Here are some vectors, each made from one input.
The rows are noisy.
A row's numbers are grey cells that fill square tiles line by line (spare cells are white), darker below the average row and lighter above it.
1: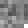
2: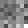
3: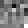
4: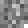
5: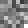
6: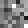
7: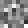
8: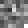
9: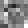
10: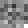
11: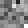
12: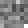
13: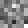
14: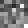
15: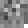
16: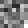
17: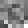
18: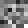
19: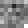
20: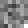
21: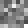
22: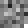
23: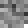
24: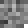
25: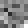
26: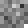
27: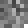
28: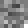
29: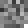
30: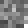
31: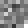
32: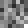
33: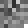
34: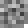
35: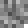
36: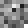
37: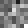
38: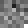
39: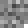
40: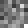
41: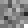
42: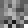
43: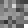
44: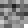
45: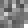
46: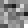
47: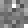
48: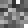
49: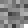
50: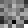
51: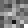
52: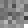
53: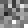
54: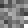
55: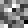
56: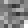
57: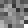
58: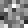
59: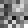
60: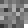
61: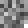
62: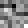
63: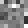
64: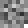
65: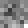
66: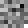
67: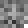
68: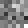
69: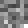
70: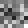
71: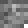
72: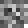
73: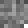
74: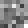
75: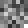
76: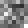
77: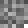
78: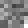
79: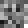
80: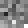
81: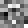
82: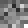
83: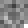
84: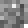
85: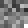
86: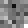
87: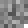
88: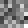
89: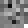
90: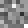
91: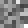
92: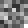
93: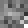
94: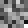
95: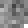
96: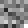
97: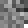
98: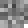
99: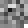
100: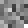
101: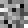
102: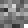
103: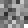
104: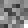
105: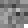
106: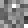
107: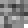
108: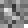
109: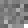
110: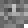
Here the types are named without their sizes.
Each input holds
a true/false value, together with either a label, or a point on a line.
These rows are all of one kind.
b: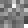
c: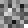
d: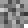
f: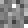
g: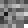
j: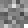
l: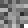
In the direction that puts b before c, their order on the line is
d, g, l, j, b, c, f.
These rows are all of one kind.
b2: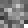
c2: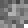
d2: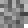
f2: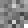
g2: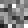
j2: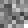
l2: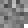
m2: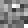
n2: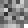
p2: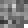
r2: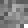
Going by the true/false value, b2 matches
c2, p2 and r2.
